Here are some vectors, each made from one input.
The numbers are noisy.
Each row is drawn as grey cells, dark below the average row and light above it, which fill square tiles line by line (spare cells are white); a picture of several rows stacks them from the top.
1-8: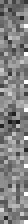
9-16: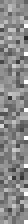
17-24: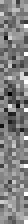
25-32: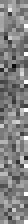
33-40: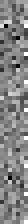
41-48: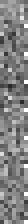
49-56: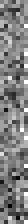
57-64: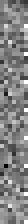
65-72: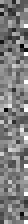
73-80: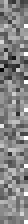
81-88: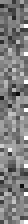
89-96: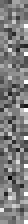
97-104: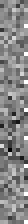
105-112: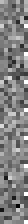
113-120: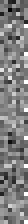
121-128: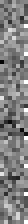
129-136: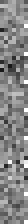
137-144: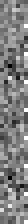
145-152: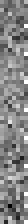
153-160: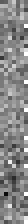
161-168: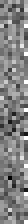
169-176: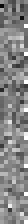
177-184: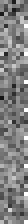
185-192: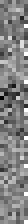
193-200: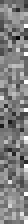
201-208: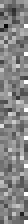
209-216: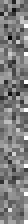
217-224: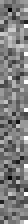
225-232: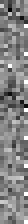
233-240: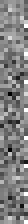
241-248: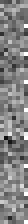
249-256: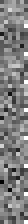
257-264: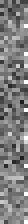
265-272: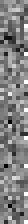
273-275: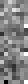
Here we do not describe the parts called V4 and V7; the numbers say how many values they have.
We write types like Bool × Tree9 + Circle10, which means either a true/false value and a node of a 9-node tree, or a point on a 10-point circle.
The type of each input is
(Bool × Bool × Bool × Bool + V4) × Line13 × V7.
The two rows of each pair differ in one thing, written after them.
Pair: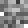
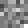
the value of V4
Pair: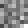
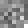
the value of V7
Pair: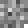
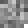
the value of V4
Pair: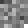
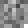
the value of V7
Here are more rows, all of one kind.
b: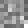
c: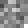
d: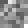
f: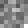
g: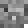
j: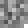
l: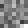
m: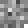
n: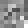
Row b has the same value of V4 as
c, f and g.
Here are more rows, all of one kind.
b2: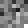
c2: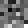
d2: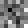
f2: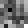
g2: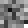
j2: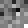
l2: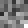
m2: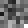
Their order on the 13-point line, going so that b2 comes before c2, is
f2, b2, c2, j2, d2, l2, m2, g2.
